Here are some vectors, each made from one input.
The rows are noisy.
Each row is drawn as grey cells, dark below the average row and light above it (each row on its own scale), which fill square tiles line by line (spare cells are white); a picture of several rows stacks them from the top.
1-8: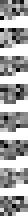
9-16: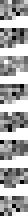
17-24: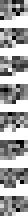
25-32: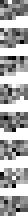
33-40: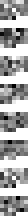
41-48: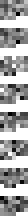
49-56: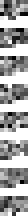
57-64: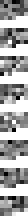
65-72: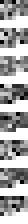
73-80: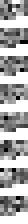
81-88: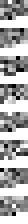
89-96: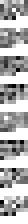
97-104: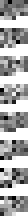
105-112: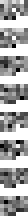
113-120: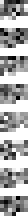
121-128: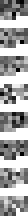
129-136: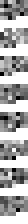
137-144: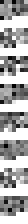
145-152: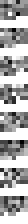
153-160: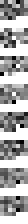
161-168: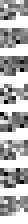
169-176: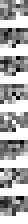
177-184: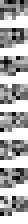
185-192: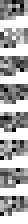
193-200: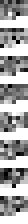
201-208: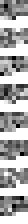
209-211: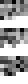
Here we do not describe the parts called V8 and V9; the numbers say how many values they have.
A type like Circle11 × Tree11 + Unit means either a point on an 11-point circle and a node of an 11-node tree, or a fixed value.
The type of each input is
Bool × V8 × V9 + Line6.
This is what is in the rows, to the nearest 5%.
About 20% of them hold a point on a 6-point line. The rest hold a true/false value, a value of V8 and a value of V9.
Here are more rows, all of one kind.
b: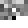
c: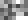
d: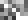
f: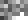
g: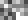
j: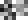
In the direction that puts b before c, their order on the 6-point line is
b, d, g, j, c, f.
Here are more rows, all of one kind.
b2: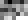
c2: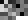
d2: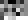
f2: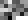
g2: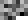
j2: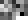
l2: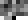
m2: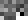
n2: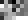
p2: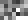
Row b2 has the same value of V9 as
f2, g2 and p2.
